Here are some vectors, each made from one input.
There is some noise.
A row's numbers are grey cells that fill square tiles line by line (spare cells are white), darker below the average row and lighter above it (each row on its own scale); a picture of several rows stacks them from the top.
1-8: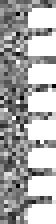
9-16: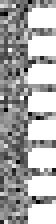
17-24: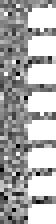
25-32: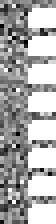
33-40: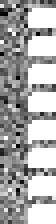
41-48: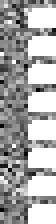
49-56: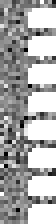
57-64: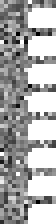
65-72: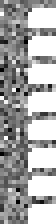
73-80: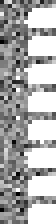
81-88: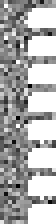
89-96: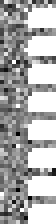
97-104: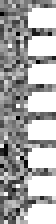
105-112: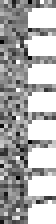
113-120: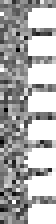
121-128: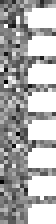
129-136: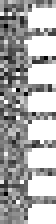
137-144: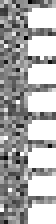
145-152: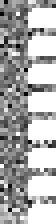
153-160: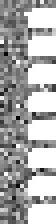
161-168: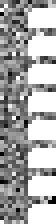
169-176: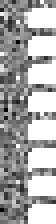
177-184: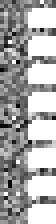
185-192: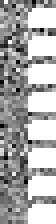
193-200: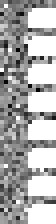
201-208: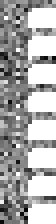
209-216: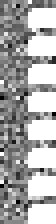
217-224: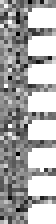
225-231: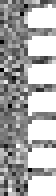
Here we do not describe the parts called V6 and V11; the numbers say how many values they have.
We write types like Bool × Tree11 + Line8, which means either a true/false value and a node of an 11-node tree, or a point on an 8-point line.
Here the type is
Bool × Bool × Bool × Bool × Tree10 × V6 × V11.
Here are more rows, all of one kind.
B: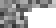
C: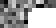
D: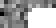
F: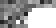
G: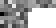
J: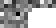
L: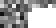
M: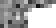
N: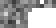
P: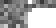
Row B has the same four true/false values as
G, L and N.
